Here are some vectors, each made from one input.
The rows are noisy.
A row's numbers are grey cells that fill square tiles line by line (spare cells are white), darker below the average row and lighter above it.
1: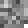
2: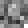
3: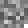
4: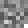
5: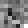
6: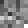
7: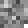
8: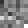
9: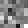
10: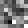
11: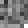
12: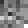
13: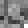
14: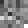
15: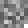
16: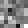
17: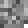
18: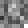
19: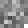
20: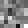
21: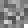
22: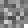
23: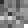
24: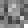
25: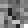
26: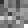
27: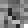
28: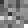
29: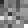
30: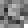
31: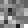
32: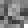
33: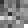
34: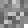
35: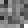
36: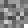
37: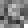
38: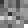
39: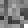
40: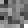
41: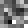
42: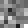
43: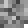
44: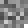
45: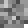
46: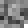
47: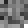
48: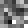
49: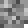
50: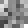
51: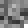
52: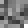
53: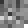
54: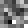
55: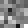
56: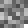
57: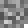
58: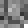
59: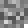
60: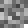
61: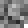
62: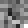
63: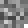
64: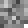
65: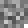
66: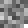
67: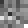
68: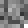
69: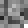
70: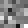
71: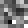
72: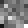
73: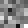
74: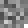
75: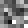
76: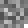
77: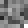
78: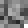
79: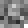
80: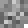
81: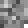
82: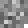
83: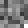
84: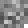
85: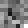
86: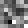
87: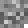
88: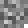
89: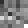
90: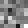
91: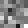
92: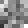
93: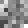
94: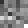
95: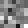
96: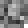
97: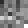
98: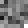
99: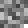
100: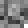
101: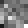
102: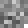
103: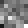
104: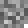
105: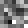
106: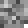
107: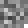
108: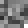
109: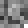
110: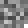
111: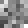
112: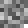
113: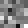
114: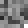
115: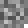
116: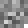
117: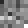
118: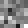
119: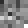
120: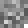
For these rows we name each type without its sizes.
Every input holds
either a node of a tree, or a list of points on a line.
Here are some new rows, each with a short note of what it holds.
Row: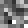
the empty list
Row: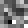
the empty list
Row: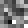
the empty list
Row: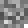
a list of one item
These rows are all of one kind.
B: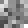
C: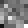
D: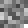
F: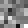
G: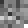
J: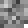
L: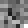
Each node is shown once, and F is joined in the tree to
D and L.
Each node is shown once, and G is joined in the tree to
C and D.
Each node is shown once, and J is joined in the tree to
B and D.
